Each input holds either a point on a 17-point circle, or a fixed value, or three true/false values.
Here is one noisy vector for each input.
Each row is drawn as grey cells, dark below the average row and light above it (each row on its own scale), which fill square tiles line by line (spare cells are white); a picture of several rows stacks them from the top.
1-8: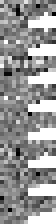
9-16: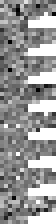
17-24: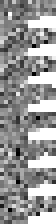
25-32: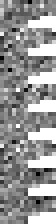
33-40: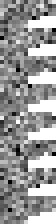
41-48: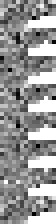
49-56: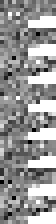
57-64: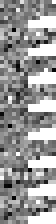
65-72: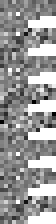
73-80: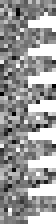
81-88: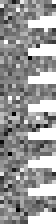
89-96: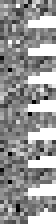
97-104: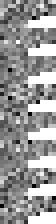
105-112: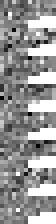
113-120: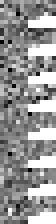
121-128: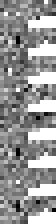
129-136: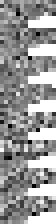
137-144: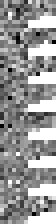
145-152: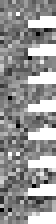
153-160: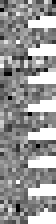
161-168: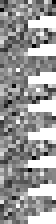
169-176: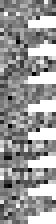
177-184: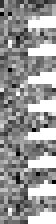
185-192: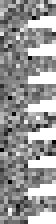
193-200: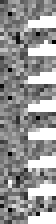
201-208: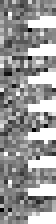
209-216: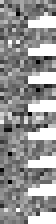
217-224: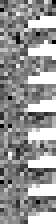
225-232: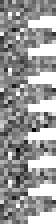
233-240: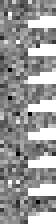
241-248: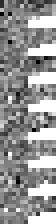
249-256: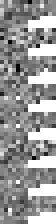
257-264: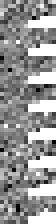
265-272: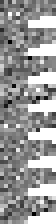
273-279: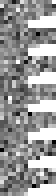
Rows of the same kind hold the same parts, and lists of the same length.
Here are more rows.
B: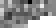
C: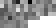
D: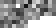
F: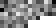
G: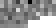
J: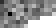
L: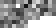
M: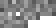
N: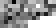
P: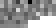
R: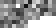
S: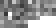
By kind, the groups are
B, C, G, N, P
D, L, R
F, J, M, S

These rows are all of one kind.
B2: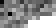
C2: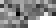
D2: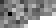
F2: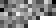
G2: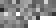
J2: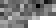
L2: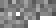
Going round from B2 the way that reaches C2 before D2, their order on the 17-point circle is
B2, J2, C2, L2, G2, F2, D2.
